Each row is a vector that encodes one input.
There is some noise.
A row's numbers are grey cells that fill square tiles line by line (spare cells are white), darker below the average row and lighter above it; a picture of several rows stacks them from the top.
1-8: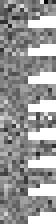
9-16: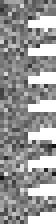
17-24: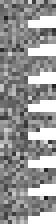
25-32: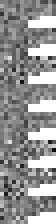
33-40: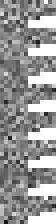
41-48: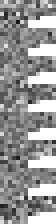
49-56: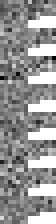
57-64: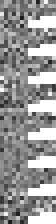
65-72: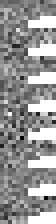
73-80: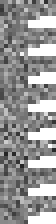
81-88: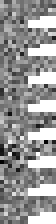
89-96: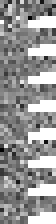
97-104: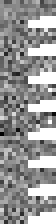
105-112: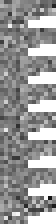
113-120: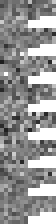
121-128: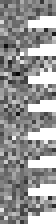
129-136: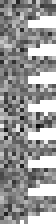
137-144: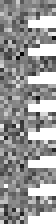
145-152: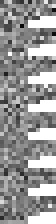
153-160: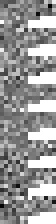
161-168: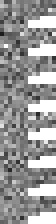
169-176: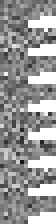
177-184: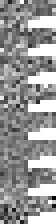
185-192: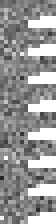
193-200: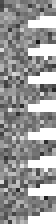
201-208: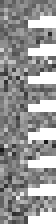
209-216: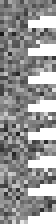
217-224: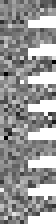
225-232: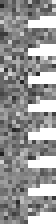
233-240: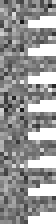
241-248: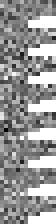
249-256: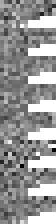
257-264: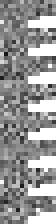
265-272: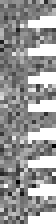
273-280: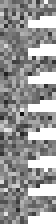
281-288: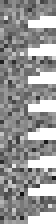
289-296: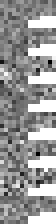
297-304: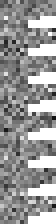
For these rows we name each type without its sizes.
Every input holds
either a point on a circle, or a label.
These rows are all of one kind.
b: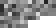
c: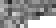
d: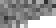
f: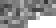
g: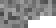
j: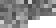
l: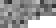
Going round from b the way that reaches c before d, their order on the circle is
b, j, f, g, l, c, d.
